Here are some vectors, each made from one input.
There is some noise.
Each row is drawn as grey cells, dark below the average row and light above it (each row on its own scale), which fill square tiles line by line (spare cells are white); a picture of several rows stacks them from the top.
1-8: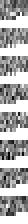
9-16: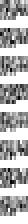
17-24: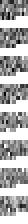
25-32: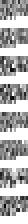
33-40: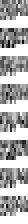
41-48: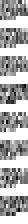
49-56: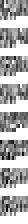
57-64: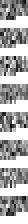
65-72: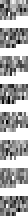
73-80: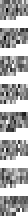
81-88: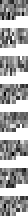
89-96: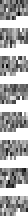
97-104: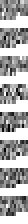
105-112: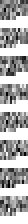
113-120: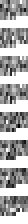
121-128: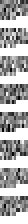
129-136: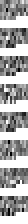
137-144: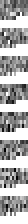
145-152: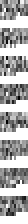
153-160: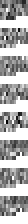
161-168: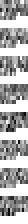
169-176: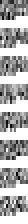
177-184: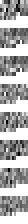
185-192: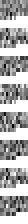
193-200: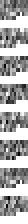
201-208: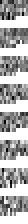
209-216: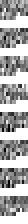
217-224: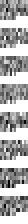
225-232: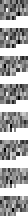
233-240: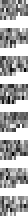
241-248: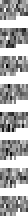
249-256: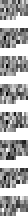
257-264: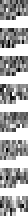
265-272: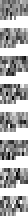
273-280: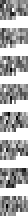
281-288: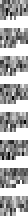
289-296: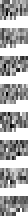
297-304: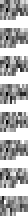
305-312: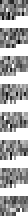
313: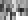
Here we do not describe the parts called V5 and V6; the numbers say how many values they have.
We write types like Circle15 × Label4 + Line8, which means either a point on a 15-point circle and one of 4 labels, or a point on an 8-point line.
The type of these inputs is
Bool × Circle8 × V6 + V5.
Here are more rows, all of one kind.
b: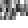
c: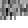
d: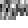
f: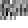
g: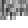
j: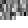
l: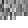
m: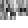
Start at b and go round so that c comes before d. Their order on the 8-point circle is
b, c, d, f, m, g, l, j.
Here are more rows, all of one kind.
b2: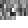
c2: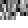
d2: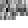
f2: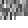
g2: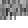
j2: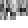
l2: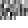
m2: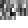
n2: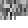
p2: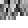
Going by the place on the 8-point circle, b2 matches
d2, j2 and m2.
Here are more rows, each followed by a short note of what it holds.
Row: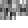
a point on an 8-point circle, a true/false value and a value of V6
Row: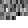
a value of V5
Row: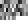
a point on an 8-point circle, a true/false value and a value of V6
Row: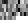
a point on an 8-point circle, a true/false value and a value of V6
